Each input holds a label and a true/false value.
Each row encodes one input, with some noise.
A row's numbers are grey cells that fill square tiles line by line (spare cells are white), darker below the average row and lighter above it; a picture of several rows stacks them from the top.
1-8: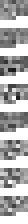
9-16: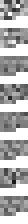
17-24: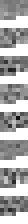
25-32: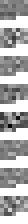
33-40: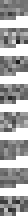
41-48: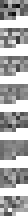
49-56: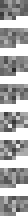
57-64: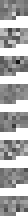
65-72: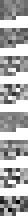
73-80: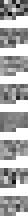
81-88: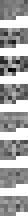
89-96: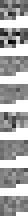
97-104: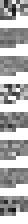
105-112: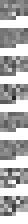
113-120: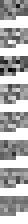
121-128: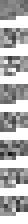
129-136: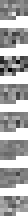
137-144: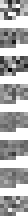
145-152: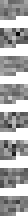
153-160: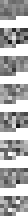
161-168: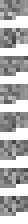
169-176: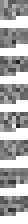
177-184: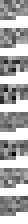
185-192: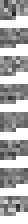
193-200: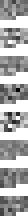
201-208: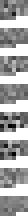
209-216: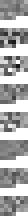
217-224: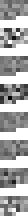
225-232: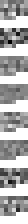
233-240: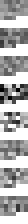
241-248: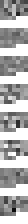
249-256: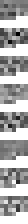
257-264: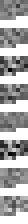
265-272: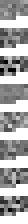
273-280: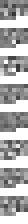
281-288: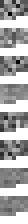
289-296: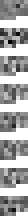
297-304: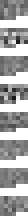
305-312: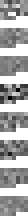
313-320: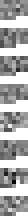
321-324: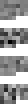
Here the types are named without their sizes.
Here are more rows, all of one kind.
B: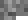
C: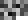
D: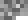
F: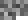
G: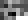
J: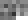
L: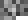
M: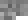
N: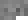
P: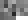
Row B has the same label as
D, G, L and N.
